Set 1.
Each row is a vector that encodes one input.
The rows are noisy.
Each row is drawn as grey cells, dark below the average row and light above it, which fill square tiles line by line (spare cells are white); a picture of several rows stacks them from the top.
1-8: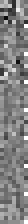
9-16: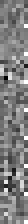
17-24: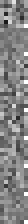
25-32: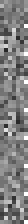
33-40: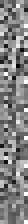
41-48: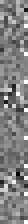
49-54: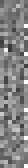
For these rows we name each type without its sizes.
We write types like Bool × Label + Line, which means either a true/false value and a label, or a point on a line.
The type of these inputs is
Bool × Bool × Bool × Bool.
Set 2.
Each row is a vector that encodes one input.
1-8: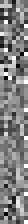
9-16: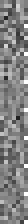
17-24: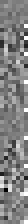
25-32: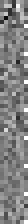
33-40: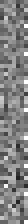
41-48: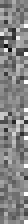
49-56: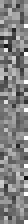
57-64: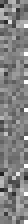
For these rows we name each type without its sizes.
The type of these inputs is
Line.
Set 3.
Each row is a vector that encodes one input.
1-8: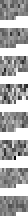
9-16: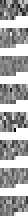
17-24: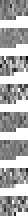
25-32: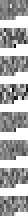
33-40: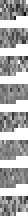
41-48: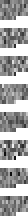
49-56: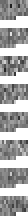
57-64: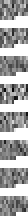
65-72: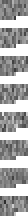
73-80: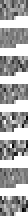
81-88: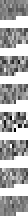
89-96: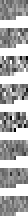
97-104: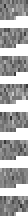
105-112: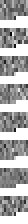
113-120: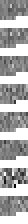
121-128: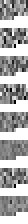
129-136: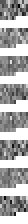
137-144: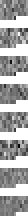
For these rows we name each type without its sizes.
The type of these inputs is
Bool × Bool × Bool + Unit.
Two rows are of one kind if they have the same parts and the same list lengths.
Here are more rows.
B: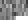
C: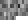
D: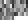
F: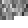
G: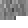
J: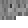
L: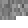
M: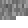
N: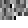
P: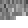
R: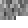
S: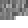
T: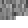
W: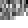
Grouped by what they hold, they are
B, C, D, G, J, L, M, N, P, R, S, T, W
F

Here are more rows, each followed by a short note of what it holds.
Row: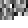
three true/false values
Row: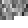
a fixed value
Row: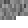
three true/false values
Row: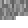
three true/false values
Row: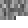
three true/false values
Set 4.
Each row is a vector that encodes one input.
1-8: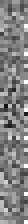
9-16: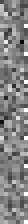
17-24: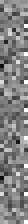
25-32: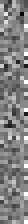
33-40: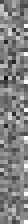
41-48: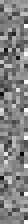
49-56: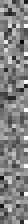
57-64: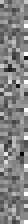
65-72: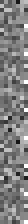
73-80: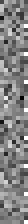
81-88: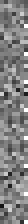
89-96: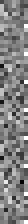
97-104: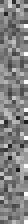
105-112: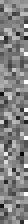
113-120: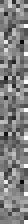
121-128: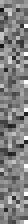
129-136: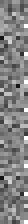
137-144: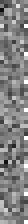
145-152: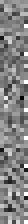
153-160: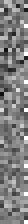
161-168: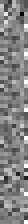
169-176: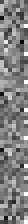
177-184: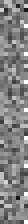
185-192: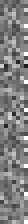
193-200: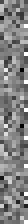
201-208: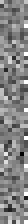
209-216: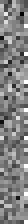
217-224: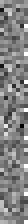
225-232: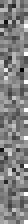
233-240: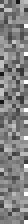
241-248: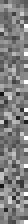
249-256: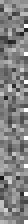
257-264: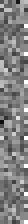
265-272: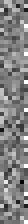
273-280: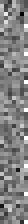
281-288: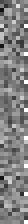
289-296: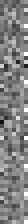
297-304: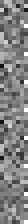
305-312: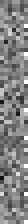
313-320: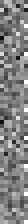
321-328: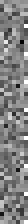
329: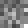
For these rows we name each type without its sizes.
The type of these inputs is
Tree.
